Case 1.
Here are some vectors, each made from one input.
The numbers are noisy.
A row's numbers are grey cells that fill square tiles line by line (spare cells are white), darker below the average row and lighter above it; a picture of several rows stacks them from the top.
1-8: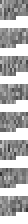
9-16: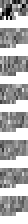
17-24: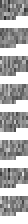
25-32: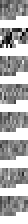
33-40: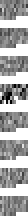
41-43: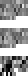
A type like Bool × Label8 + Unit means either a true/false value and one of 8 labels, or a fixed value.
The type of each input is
Bool × Bool × Bool + Unit.
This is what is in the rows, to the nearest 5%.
About 10% of them hold a fixed value. The rest hold three true/false values.
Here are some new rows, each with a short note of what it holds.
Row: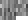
three true/false values
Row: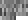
three true/false values
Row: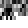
a fixed value
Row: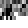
a fixed value
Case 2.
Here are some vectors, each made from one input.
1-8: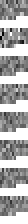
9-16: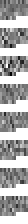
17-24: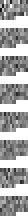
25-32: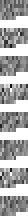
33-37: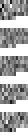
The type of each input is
Line4.
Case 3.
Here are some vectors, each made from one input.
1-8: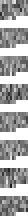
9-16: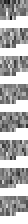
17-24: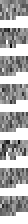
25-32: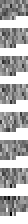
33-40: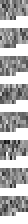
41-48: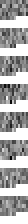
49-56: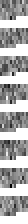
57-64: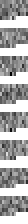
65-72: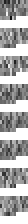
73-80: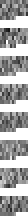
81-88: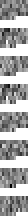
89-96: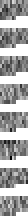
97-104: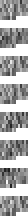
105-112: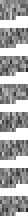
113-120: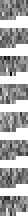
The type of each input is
Line7.
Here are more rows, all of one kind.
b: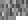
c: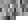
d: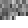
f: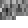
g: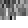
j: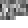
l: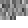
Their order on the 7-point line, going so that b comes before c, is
b, f, d, j, c, l, g.
